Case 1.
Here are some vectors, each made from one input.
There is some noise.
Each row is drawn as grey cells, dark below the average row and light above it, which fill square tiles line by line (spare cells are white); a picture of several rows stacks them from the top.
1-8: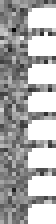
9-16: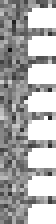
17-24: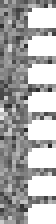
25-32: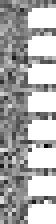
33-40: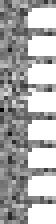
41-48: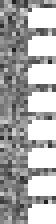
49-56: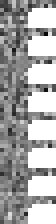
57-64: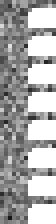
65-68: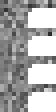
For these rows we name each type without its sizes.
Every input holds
a node of a tree and a true/false value.
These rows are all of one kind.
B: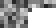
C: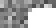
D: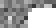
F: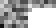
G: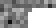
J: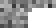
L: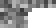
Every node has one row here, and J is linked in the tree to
C, F and G.
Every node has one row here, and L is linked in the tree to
F.
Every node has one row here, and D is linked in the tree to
C.
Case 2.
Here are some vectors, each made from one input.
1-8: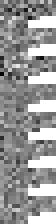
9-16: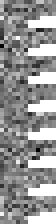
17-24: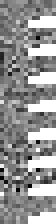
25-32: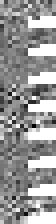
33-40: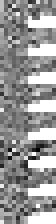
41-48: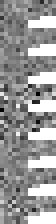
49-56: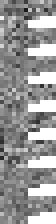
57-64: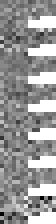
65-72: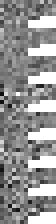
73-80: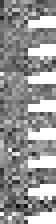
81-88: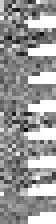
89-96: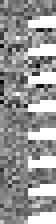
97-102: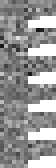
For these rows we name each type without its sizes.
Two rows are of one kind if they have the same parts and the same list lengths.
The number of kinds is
3.
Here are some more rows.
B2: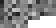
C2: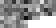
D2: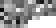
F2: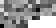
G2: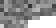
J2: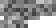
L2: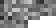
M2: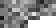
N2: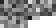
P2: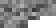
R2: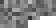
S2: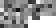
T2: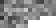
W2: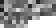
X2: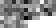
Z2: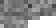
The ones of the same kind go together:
B2, G2, J2, L2, N2, R2, S2, T2, W2, Z2
C2, X2
D2, F2, M2, P2

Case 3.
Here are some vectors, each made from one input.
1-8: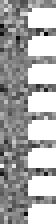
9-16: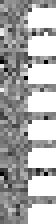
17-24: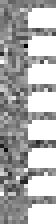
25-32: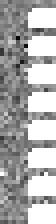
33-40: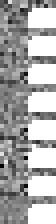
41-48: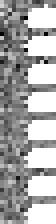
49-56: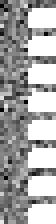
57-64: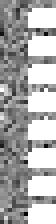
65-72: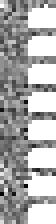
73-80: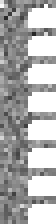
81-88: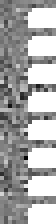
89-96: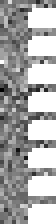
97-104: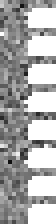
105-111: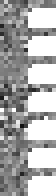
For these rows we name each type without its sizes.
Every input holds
a node of a tree and a true/false value.
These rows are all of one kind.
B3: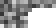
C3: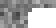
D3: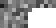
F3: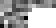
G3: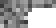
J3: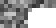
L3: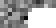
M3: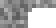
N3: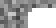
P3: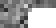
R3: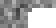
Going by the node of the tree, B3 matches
J3 and N3.
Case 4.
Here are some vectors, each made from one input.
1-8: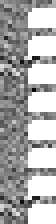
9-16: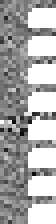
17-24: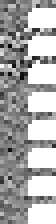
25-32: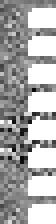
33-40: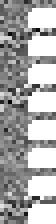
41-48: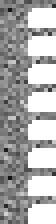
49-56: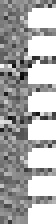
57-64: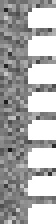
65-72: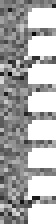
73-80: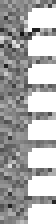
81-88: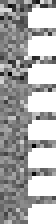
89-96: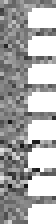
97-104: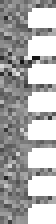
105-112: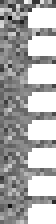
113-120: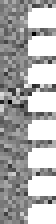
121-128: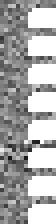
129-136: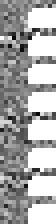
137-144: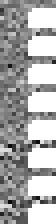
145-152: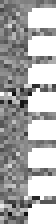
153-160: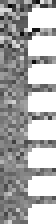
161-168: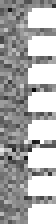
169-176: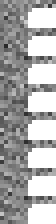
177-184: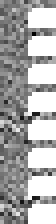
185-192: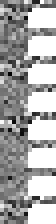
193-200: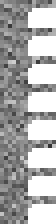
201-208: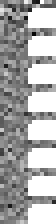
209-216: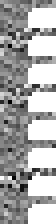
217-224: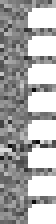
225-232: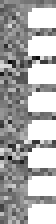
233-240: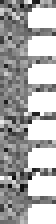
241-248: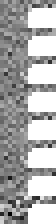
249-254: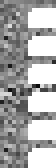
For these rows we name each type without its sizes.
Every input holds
either a label, or a node of a tree.
